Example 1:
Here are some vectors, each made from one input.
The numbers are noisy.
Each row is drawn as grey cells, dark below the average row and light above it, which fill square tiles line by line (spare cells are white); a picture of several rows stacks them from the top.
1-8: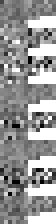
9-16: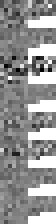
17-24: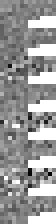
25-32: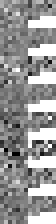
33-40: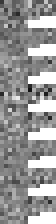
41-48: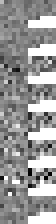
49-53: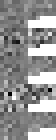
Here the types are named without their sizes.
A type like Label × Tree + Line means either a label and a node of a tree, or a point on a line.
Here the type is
Bool × Bool × Bool + Unit.
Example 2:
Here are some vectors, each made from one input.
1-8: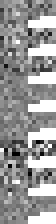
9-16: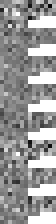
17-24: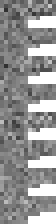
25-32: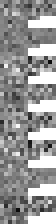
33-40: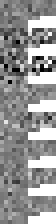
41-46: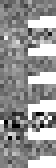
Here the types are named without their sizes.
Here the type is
Bool × Bool × Bool.
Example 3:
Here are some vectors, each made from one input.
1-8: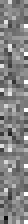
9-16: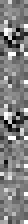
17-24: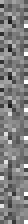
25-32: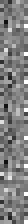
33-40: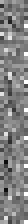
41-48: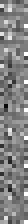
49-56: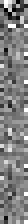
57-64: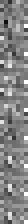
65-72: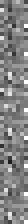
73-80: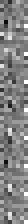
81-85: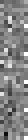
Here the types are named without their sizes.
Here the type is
Circle + Unit.
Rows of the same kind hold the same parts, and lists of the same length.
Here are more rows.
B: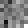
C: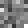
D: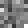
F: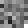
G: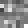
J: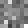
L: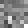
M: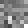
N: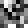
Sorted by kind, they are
B, C, D, F, G, J, L, M
N

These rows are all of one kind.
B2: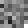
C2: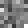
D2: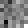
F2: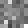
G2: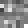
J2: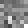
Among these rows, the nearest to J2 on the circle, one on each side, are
D2 and G2.
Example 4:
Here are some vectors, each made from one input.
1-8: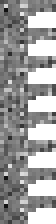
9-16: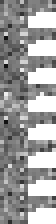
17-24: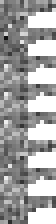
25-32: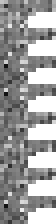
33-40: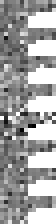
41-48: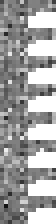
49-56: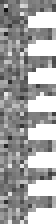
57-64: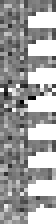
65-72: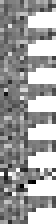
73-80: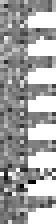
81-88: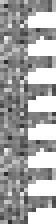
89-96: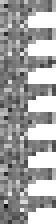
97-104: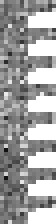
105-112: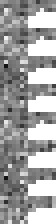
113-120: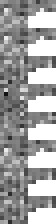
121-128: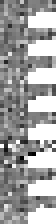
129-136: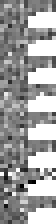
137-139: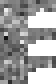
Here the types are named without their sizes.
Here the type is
Circle + Unit.
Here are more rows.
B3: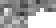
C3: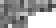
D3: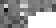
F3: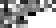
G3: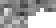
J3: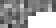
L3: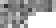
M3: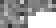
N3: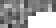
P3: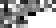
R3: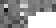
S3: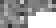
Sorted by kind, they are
B3, C3, D3, G3, J3, L3, M3, N3, R3, S3
F3, P3

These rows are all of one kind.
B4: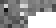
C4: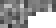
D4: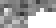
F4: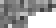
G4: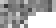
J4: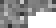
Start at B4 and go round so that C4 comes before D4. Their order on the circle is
B4, C4, J4, D4, G4, F4.
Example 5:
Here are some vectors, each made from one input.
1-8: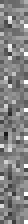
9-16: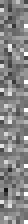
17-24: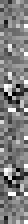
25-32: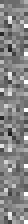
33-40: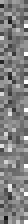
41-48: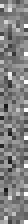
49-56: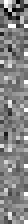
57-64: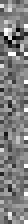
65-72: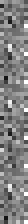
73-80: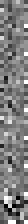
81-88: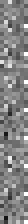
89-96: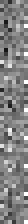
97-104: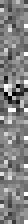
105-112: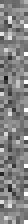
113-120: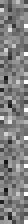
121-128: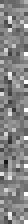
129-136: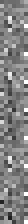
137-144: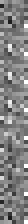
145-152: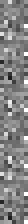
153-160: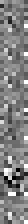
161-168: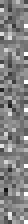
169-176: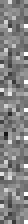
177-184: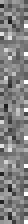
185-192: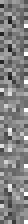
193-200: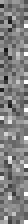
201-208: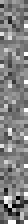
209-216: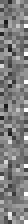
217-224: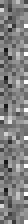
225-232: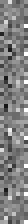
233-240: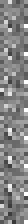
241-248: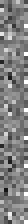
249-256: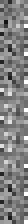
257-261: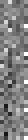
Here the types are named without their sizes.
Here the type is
Circle + Unit.
